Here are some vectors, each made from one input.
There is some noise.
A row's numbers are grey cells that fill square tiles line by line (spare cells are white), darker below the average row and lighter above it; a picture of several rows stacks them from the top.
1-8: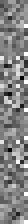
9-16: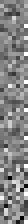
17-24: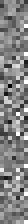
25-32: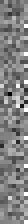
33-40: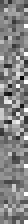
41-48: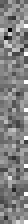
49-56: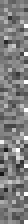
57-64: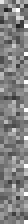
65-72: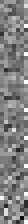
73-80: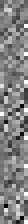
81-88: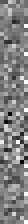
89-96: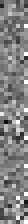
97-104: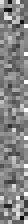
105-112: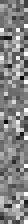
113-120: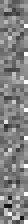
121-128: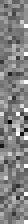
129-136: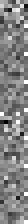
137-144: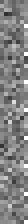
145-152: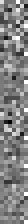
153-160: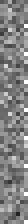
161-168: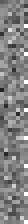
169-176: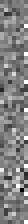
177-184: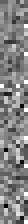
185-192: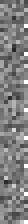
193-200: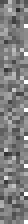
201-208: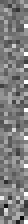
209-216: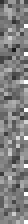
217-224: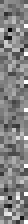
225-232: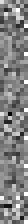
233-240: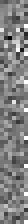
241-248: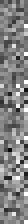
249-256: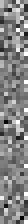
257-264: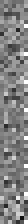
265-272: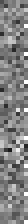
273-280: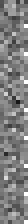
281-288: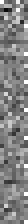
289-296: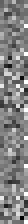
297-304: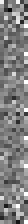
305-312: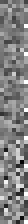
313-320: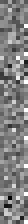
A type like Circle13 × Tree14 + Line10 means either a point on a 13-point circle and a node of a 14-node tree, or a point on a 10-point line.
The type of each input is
Bool × Bool × Bool × Bool × (Tree9 + Unit) + Circle10.
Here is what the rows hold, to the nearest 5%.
About 20% of them hold a point on a 10-point circle. The rest hold four true/false values, together with either a fixed value, or a node of a 9-node tree.
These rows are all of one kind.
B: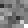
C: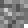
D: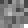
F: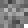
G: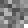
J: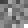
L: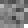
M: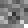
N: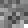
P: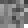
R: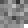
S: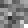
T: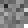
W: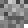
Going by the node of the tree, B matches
C, G, M and S.
